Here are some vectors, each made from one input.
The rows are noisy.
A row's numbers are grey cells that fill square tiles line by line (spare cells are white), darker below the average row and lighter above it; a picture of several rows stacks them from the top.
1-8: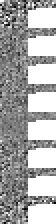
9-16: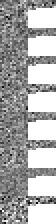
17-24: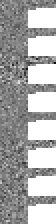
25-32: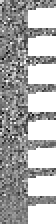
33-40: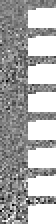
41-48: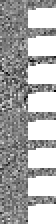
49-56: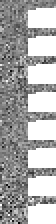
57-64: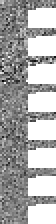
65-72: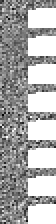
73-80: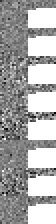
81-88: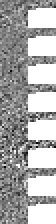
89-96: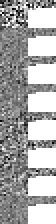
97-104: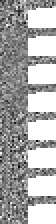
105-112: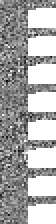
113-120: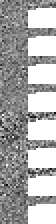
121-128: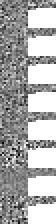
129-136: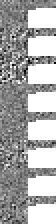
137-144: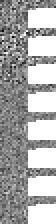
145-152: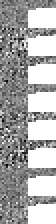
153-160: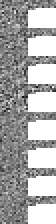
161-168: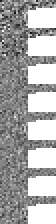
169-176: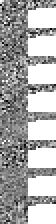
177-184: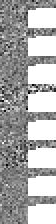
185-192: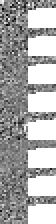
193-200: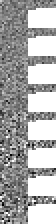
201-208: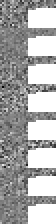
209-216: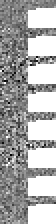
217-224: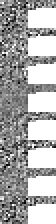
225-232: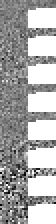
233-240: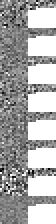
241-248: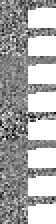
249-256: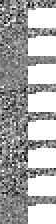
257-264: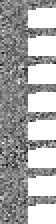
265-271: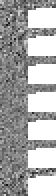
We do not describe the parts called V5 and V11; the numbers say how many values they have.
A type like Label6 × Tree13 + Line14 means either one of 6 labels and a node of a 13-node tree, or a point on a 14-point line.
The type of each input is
Bool × Line6 + (Circle8 + V11) × V5.
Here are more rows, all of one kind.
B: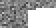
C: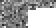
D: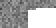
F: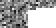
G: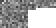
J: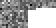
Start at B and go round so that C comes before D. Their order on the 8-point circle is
B, C, G, D, F, J.
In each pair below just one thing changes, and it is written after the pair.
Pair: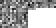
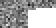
the place on the 6-point line
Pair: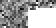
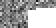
the place on the 6-point line
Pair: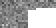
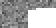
the place on the 6-point line
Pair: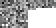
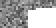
the true/false value
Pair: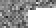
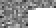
the place on the 6-point line
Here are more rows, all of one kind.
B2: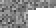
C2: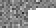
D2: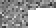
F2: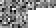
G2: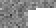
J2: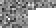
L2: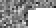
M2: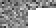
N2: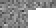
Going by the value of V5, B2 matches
D2 and F2.
